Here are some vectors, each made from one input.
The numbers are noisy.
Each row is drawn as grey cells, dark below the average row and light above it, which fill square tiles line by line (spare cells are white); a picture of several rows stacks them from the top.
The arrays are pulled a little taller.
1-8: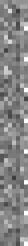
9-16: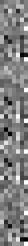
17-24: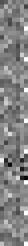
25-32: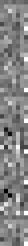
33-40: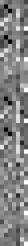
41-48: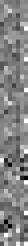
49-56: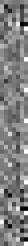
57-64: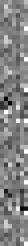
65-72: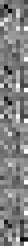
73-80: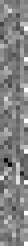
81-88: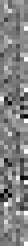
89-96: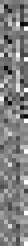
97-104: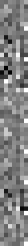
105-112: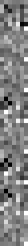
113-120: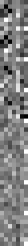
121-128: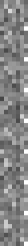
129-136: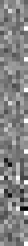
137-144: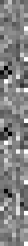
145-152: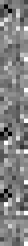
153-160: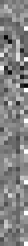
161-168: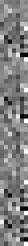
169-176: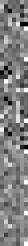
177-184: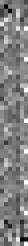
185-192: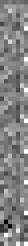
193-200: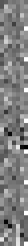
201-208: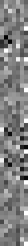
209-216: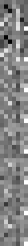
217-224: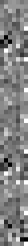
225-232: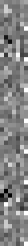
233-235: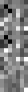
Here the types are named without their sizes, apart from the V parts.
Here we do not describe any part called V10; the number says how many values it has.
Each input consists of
either a point on a line, or a true/false value and a value of V10.
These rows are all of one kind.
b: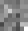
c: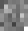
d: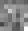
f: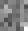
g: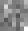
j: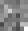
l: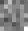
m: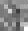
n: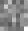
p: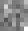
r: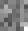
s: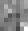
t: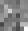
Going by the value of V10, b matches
d, j and t.
